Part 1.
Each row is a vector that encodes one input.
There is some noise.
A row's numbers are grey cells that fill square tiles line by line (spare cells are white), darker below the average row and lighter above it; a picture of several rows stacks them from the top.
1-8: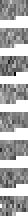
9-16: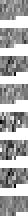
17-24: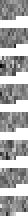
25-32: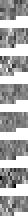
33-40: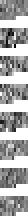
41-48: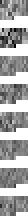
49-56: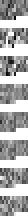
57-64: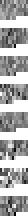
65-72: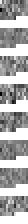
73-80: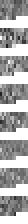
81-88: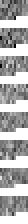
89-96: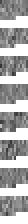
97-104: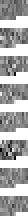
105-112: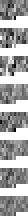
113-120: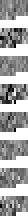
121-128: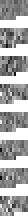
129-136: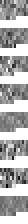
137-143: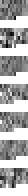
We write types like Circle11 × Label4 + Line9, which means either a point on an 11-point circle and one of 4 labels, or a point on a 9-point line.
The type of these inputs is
Bool × Bool × Bool + Unit.
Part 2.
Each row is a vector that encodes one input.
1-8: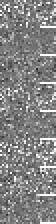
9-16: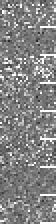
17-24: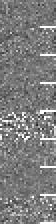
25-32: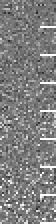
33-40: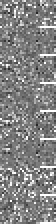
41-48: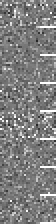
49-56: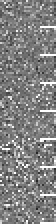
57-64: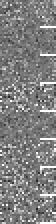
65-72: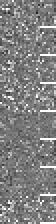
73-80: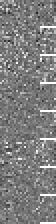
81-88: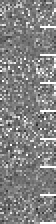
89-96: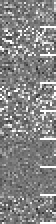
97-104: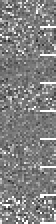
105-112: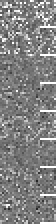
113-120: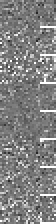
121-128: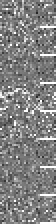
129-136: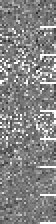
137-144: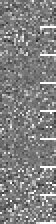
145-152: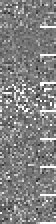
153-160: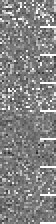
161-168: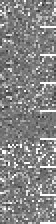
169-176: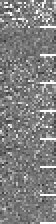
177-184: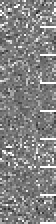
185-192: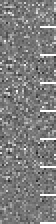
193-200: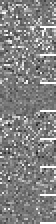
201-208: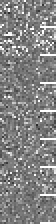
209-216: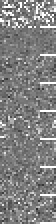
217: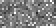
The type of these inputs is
Circle9.
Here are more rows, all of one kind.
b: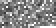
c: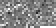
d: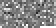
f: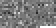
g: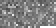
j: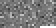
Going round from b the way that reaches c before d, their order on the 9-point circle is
b, c, f, j, g, d.
